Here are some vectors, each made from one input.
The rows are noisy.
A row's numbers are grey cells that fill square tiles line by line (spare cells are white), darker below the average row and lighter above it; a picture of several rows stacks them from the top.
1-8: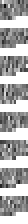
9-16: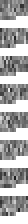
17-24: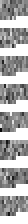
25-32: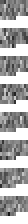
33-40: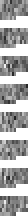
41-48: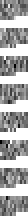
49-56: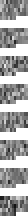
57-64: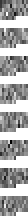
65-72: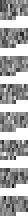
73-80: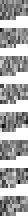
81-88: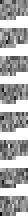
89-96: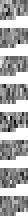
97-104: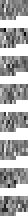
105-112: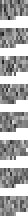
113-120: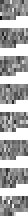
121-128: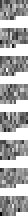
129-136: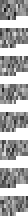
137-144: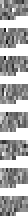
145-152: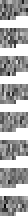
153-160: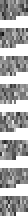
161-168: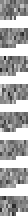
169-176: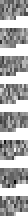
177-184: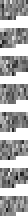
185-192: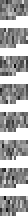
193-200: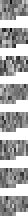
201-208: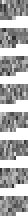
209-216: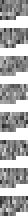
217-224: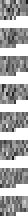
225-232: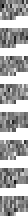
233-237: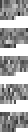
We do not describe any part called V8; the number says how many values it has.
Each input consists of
one of 6 labels, together with either a point on a 5-point line and a true/false value, or a value of V8.
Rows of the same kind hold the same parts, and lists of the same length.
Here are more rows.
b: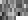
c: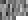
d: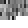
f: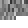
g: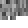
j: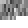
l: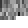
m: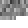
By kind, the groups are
b, g, l
c, d, f, j, m

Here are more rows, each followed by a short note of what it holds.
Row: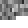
one of 6 labels and a value of V8
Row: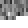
one of 6 labels and a value of V8
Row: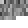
one of 6 labels, a point on a 5-point line and a true/false value
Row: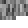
one of 6 labels, a point on a 5-point line and a true/false value
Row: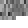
one of 6 labels, a point on a 5-point line and a true/false value
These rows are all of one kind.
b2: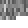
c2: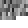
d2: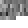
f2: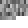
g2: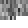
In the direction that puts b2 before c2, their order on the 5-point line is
f2, b2, d2, c2, g2.
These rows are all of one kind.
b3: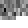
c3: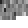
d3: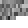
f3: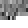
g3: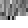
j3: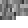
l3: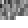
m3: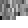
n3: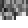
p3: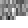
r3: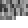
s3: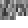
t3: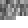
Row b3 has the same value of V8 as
c3 and n3.
